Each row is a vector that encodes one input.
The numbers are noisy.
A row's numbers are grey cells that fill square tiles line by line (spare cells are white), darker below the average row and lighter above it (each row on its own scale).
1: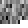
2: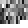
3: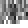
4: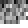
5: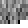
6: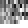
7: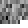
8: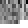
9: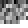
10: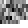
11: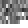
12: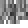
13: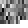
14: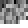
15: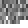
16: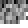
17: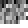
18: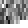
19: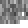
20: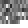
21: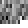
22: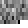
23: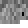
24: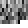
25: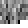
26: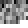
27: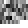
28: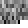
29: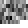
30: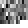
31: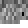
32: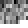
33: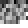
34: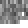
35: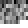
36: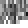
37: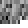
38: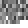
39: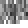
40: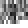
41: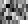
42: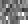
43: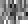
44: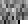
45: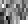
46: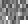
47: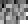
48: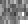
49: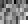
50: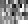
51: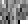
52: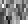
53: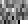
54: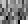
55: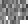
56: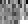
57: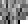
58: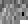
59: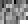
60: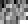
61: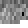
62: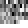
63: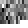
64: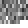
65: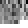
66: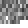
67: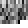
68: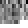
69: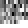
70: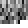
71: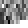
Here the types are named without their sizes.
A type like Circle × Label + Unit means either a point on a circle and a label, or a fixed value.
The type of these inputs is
Bool × Bool × Bool + Line.
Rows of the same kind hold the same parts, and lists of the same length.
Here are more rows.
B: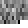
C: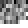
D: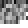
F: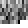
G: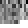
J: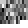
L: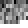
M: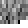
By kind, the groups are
B, F, J, M
C, D, G, L

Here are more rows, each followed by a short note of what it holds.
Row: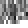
three true/false values
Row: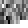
a point on a line
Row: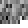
a point on a line
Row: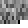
a point on a line
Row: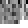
three true/false values
